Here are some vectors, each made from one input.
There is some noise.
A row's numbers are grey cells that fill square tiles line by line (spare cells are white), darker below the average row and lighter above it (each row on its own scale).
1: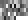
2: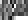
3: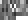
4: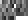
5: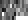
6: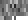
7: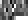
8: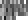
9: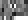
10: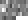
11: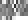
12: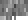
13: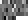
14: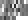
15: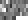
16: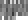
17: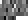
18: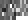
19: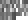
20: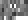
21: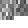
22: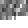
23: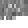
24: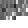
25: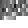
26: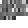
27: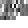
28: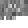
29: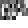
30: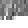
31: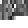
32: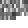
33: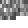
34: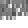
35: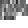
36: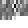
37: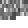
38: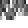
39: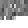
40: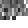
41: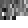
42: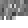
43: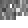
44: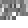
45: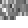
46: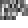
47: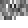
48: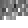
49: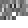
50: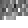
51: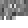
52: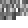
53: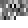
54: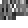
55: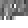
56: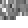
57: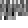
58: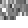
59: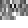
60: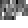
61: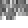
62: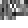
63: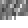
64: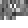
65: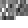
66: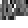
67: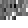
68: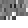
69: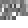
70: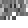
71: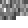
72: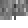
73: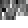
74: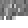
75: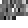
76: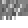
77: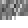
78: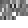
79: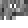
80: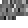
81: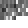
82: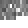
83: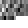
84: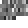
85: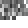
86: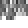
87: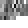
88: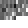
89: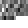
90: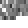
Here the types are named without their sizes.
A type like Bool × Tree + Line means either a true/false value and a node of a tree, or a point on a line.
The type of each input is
Label.
